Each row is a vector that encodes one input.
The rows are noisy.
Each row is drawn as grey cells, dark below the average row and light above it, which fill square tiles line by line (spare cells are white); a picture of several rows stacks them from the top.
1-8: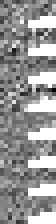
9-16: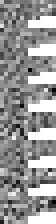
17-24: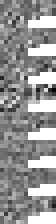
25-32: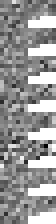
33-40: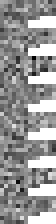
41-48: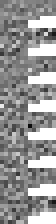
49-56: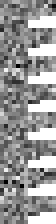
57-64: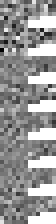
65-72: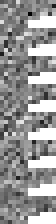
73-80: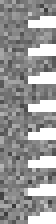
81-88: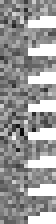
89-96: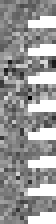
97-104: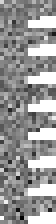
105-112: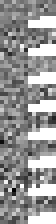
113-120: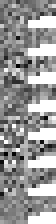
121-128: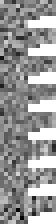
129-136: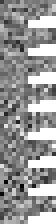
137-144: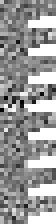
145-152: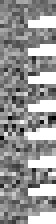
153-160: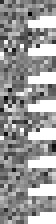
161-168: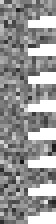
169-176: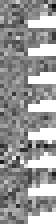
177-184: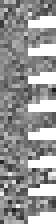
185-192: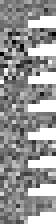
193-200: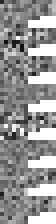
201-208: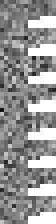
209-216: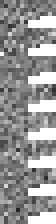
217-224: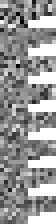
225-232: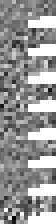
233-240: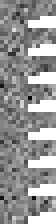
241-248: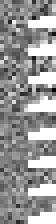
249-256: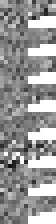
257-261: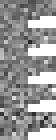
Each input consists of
either a fixed value, or five true/false values.
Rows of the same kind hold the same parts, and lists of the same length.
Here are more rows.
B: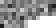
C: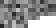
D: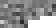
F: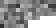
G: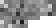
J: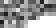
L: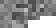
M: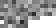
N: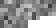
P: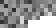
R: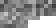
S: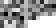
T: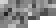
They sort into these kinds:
B, C, D, F, G, L, M, N, P, R, T
J, S

